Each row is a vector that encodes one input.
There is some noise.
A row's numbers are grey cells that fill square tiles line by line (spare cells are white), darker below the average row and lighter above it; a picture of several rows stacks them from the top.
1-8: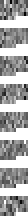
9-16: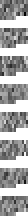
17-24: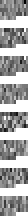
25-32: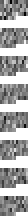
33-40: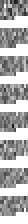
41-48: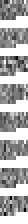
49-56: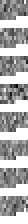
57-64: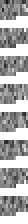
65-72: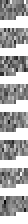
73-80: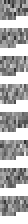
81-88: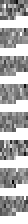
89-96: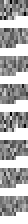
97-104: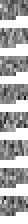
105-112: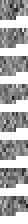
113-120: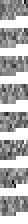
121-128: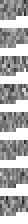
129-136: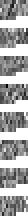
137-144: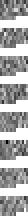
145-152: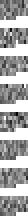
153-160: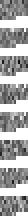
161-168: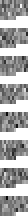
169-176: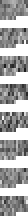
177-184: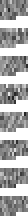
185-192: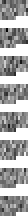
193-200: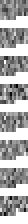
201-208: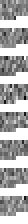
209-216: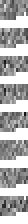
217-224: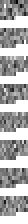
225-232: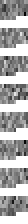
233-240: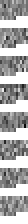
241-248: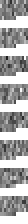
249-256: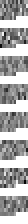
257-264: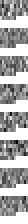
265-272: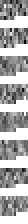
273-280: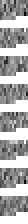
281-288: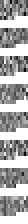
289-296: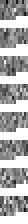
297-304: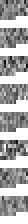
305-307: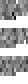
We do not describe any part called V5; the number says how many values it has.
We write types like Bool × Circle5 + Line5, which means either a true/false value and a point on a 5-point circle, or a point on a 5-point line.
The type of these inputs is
(Line7 + V5) × List3(Line11).
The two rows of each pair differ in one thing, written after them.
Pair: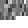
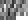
the place on the 11-point line in item 1 of the list
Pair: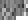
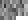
the place on the 11-point line in item 1 of the list
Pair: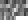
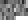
the place on the 11-point line in item 1 of the list
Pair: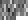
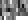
the place on the 11-point line in item 1 of the list
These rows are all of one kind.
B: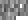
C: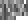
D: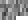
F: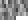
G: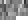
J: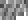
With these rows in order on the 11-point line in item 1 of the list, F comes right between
D and G.
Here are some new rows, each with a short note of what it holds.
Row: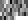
a value of V5, together with the empty list
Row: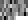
a value of V5, together with the empty list
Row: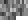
a point on a 7-point line, together with a list of two items
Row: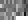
a value of V5, together with a list of two items
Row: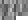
a value of V5, together with a list of one item
